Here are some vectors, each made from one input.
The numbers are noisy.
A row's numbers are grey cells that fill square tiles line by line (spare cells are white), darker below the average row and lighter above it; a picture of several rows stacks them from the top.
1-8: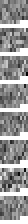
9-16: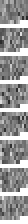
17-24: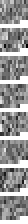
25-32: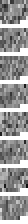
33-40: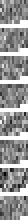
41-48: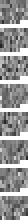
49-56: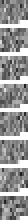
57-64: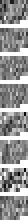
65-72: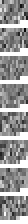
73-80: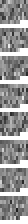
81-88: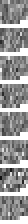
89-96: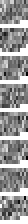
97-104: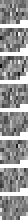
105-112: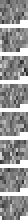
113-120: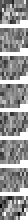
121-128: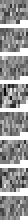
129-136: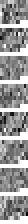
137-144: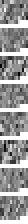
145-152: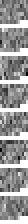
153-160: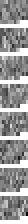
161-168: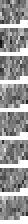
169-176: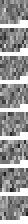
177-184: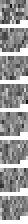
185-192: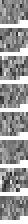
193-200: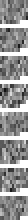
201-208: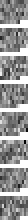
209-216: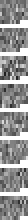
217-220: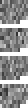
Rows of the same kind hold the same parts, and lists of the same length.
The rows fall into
3 kinds.
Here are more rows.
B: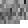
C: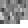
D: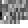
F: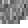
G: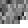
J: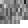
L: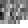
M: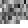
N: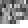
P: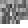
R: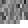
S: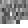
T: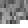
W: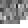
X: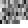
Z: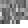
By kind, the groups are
B, D, J, L, M, N, R, T
C, F, G, P, S, W, Z
X

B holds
a point on a 19-point circle.
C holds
a point on each of two 10-point lines and a true/false value.
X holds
a fixed value.
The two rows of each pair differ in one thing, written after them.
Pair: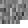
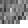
the true/false value
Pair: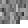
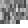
the place on one of the two 10-point lines
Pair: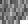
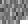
the true/false value
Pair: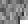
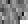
the place on one of the two 10-point lines
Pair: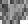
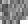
the true/false value
